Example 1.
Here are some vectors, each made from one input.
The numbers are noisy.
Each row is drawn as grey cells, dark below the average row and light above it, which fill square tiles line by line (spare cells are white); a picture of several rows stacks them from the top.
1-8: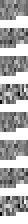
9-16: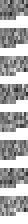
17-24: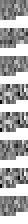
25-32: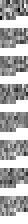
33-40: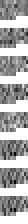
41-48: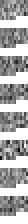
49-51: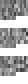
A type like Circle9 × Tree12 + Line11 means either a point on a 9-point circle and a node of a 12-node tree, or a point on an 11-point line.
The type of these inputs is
Bool × Bool × Bool + Unit.
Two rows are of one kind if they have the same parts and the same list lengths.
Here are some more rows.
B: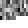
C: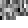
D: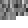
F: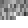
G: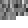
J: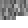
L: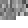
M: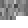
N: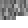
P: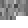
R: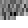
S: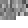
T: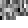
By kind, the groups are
B, C, T
D, F, G, J, L, M, N, P, R, S

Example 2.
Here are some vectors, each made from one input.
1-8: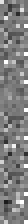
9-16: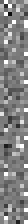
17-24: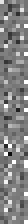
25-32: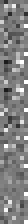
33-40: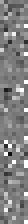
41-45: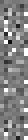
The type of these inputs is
Tree10.
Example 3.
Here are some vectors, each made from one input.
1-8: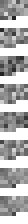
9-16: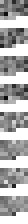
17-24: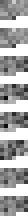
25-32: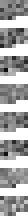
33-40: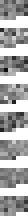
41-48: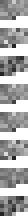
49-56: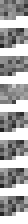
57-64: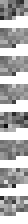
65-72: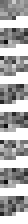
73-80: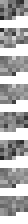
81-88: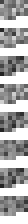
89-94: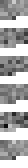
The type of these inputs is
Tree9.
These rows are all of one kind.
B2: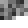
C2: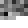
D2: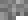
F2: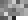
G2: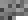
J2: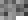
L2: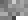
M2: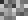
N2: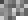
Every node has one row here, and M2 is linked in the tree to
N2.
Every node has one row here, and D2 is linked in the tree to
G2, J2, L2 and N2.
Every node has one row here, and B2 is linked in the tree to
G2.
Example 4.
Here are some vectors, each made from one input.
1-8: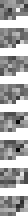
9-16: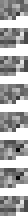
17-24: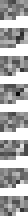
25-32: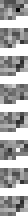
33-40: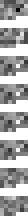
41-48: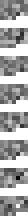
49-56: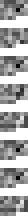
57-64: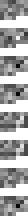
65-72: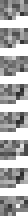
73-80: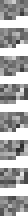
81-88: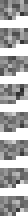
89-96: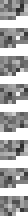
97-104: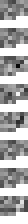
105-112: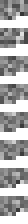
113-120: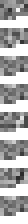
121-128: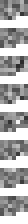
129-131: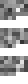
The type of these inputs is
Bool × Bool × Bool.
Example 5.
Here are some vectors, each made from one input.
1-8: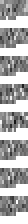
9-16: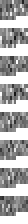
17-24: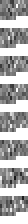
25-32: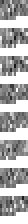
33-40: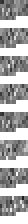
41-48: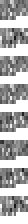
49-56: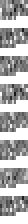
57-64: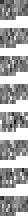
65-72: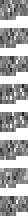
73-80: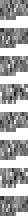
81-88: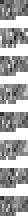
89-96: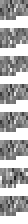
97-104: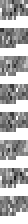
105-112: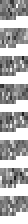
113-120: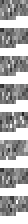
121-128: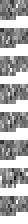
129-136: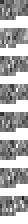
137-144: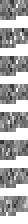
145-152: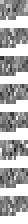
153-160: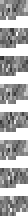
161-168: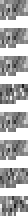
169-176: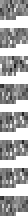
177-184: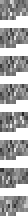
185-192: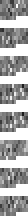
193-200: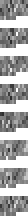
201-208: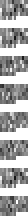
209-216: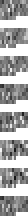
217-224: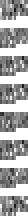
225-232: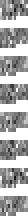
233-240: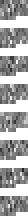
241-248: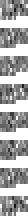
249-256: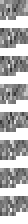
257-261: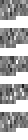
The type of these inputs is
Bool × Bool × Bool.
